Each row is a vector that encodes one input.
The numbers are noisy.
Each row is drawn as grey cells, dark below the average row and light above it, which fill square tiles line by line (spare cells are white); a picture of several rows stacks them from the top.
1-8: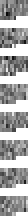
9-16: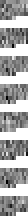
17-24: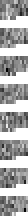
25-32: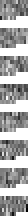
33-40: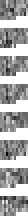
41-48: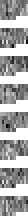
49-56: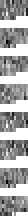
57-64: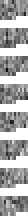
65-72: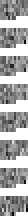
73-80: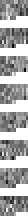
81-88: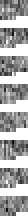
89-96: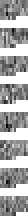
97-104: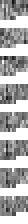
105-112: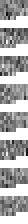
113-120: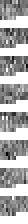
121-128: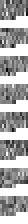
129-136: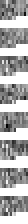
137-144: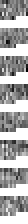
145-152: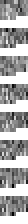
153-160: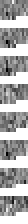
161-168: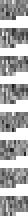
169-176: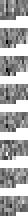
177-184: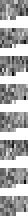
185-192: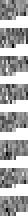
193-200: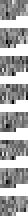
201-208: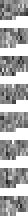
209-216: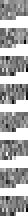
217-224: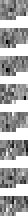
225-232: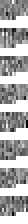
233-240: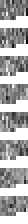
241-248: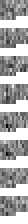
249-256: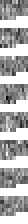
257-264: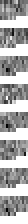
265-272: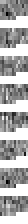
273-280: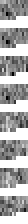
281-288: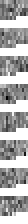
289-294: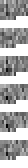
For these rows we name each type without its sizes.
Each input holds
a point on a circle, together with either a node of a tree, or three true/false values.
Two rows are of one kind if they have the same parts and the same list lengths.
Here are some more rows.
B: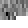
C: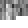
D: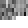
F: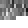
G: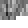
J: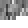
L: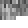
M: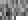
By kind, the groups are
B, D, G, J, M
C, F, L

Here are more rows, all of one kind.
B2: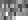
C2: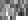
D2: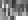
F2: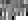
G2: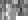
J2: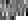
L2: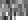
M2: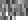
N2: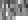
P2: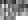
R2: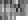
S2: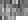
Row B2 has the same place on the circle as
F2, G2, P2 and S2.
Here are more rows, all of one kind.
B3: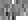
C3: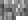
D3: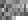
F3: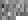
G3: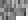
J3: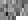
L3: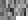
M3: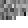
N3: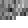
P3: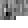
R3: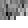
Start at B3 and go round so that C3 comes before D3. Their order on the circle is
B3, F3, J3, C3, N3, P3, D3, M3, G3, R3, L3.
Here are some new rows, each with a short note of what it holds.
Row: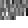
a point on a circle and a node of a tree
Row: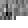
a point on a circle and three true/false values
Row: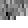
a point on a circle and three true/false values
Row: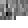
a point on a circle and three true/false values
